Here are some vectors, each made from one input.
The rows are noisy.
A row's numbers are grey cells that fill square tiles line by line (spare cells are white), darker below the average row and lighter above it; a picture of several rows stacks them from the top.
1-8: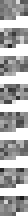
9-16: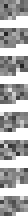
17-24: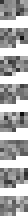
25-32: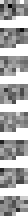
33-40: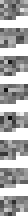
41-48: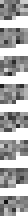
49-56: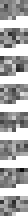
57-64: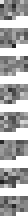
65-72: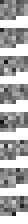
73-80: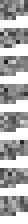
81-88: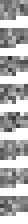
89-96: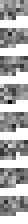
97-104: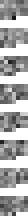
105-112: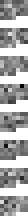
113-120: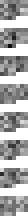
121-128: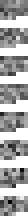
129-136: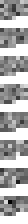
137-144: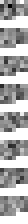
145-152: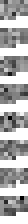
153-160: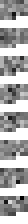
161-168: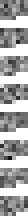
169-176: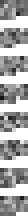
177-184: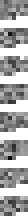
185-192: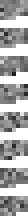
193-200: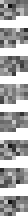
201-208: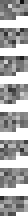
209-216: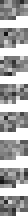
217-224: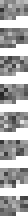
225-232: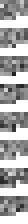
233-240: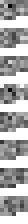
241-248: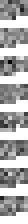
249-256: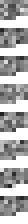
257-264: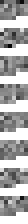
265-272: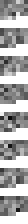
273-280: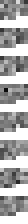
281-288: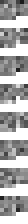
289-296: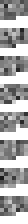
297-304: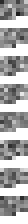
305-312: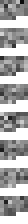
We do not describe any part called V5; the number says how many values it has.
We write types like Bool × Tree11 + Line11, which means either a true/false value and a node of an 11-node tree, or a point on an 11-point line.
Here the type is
Bool × List2(V5) + Label12 × Label12.
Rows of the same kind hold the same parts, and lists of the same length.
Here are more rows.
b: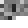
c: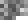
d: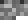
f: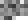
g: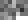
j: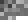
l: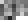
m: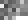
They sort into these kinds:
b, f
c, d, l
g, m
j

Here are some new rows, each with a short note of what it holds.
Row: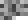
a true/false value, together with a list of two items
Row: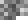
a true/false value, together with a list of one item
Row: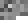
two labels (each one of 12)
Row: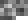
a true/false value, together with a list of two items
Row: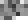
a true/false value, together with a list of two items
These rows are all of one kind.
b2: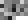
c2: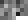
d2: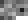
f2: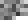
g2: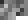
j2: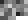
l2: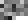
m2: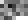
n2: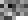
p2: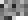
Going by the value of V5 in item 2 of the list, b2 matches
d2 and g2.
